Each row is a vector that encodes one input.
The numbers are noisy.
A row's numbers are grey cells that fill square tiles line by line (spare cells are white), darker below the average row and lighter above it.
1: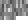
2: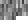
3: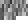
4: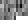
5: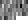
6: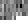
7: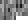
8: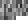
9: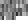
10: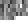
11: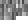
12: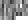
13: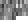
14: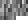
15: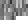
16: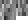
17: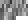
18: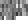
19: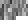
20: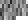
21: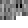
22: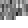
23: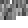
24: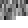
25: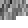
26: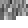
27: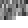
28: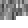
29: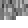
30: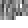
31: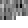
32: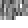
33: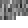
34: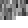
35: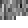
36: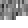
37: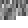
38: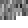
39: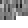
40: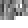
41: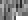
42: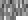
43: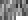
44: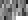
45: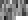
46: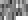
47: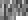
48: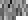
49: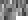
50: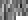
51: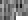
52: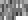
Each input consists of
a node of a 7-node tree and a true/false value.
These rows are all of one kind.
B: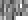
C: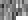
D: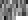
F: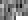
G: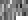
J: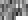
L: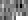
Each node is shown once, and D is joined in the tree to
B.
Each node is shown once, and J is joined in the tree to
C.
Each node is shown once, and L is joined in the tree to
F and G.
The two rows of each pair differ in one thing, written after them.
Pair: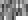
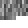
the true/false value
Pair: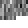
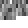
the node of the tree
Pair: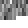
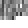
the true/false value
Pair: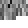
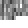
the node of the tree
